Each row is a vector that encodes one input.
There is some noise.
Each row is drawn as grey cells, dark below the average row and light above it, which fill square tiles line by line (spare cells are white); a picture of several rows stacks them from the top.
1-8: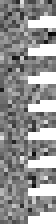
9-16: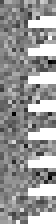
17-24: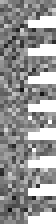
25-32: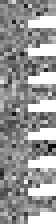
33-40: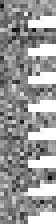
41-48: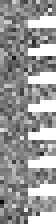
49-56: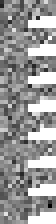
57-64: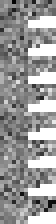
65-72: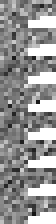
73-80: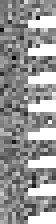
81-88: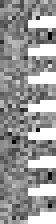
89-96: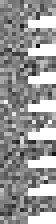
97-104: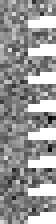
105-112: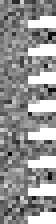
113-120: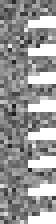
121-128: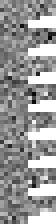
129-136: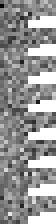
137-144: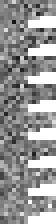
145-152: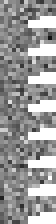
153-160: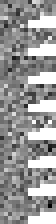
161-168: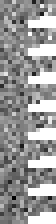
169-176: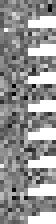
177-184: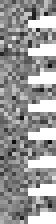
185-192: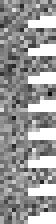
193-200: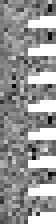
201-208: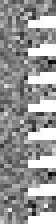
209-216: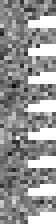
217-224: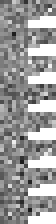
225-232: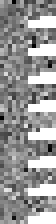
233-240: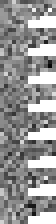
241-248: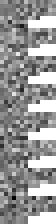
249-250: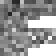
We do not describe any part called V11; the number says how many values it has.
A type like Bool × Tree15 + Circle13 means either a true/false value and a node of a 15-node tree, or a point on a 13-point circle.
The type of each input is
Line10 + Line15 + V11.
